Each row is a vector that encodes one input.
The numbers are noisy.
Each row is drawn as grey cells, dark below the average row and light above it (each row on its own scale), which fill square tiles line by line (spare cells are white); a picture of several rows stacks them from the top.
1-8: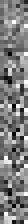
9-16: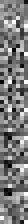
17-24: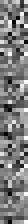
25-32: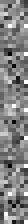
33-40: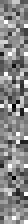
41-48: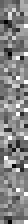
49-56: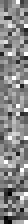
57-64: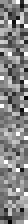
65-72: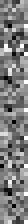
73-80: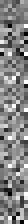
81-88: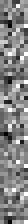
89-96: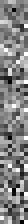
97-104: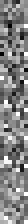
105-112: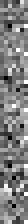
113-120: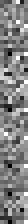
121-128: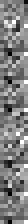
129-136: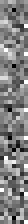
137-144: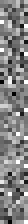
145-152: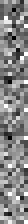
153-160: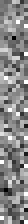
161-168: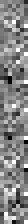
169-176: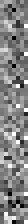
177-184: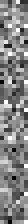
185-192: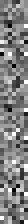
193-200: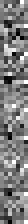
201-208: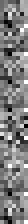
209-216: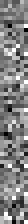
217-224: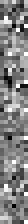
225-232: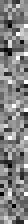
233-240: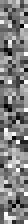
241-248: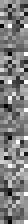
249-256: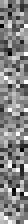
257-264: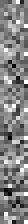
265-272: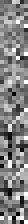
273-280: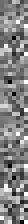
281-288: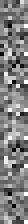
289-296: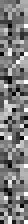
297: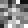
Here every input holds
either a point on a 13-point line, or four true/false values.
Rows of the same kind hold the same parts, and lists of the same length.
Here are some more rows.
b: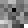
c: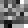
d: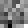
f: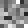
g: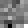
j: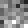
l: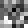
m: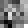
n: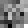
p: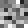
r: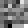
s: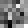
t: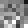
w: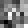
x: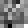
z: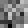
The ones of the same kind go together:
b, f, j, l, p, t
c, d, g, m, n, r, s, w, x, z

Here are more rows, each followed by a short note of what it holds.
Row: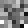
four true/false values
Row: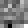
a point on a 13-point line
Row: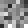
four true/false values
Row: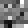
a point on a 13-point line
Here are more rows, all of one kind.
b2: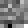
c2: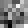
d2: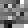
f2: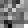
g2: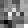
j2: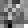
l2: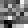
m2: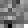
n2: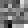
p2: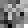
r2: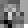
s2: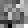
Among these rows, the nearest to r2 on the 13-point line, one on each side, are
g2 and p2.
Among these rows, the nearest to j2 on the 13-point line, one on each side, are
c2 and f2.
